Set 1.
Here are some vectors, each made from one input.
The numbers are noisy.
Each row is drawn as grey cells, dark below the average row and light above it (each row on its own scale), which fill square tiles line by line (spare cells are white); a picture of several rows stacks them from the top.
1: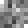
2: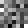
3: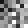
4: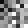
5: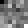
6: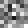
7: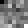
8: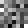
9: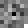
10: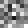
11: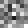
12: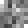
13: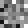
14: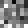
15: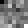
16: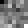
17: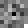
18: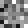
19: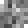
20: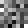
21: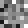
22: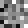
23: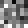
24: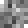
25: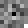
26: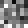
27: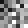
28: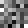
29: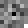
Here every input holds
three true/false values.
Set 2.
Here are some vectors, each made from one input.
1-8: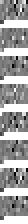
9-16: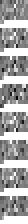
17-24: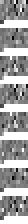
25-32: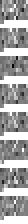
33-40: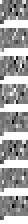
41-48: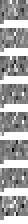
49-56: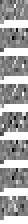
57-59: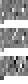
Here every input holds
a point on a 10-point circle.
